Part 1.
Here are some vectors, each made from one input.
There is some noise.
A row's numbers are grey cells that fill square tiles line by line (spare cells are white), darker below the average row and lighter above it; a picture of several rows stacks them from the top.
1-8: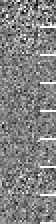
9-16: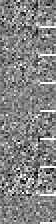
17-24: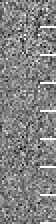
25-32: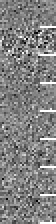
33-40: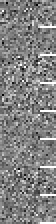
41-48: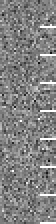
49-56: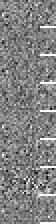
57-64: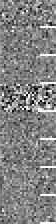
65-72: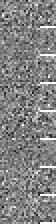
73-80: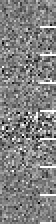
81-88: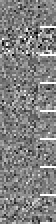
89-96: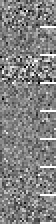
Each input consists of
a point on a 6-point circle, together with either a point on a 5-point line, or a point on a 6-point line.
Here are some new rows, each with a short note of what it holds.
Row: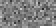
a point on a 6-point circle and a point on a 6-point line
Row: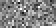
a point on a 6-point circle and a point on a 6-point line
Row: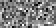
a point on a 6-point circle and a point on a 6-point line
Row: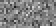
a point on a 6-point circle and a point on a 6-point line
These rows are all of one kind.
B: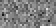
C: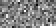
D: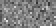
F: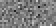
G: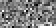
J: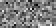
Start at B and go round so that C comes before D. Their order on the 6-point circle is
B, C, D, J, F, G.
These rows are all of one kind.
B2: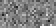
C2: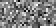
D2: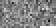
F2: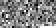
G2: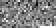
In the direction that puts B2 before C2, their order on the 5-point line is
B2, G2, F2, D2, C2.
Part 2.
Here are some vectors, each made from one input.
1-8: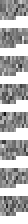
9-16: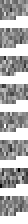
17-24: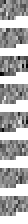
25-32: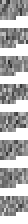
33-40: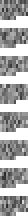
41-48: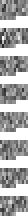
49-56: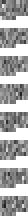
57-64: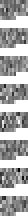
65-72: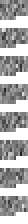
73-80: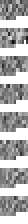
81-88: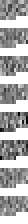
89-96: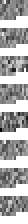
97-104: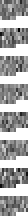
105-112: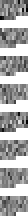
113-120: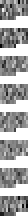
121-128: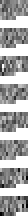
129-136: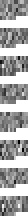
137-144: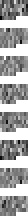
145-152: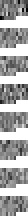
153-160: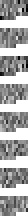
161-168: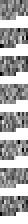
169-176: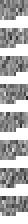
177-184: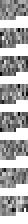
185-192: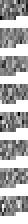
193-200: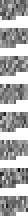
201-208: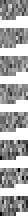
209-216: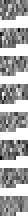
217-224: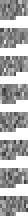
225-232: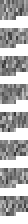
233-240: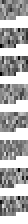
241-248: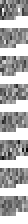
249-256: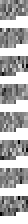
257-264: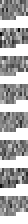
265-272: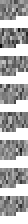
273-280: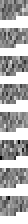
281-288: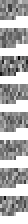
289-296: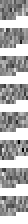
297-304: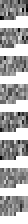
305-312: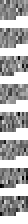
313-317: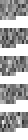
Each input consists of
either a point on a 6-point circle, or a point on a 10-point circle and a node of a 16-node tree, or a fixed value.
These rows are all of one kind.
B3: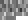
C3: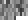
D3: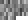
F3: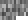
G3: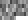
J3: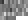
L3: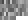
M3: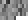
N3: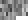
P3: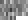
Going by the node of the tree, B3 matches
J3 and P3.
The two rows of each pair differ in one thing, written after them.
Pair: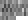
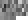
the node of the tree
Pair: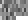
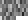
the node of the tree
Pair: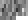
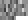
the place on the 10-point circle
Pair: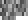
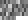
the place on the 10-point circle
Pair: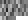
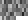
the place on the 10-point circle
